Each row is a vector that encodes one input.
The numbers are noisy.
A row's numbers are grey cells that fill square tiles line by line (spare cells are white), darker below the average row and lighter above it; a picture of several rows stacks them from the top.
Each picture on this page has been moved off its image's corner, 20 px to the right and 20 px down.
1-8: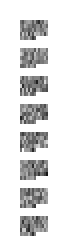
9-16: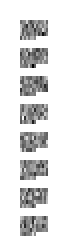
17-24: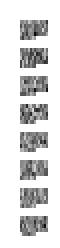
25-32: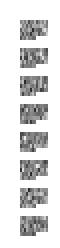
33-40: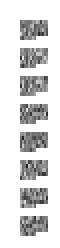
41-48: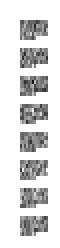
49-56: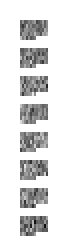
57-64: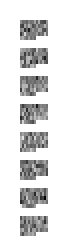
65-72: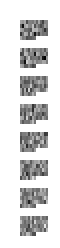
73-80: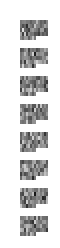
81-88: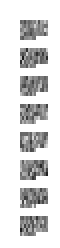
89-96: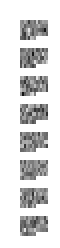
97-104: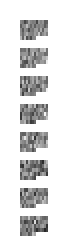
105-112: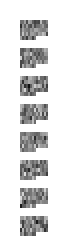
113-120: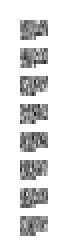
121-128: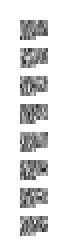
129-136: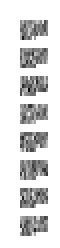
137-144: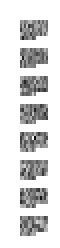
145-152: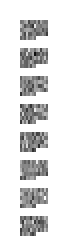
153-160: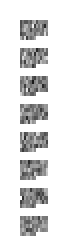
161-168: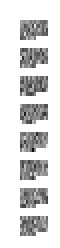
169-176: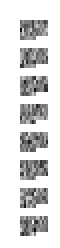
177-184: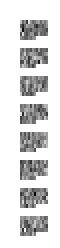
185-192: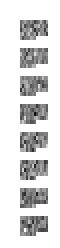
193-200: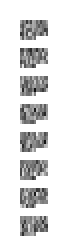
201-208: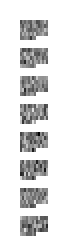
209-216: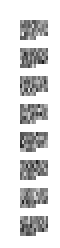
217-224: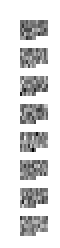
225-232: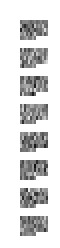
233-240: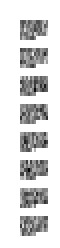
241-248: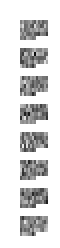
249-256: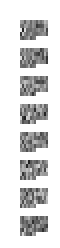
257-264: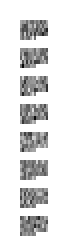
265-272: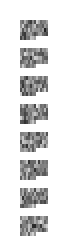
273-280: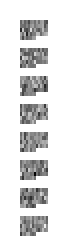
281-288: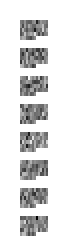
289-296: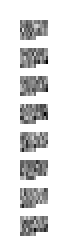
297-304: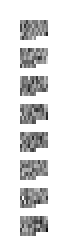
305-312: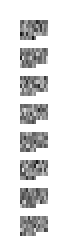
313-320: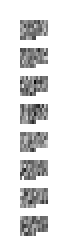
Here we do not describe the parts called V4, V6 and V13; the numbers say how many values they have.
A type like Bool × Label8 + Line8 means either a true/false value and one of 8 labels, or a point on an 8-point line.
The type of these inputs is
Bool × Bool × Bool × Line7 × (Line8 + V4) × V6 × V13.
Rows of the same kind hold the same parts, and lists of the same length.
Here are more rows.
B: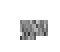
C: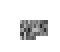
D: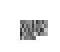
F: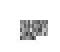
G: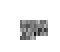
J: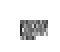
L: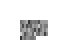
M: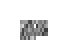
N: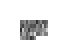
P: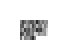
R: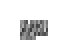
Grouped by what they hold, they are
B, C, G, M, R
D, F, J, L, N, P

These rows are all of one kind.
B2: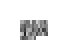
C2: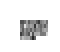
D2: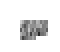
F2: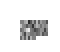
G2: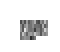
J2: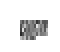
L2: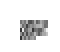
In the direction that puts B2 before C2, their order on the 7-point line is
D2, L2, J2, F2, B2, C2, G2.
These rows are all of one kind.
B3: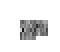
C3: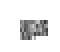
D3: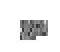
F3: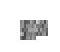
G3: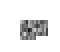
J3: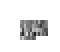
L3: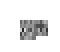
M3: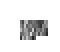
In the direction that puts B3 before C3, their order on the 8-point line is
D3, B3, L3, M3, G3, J3, C3, F3.
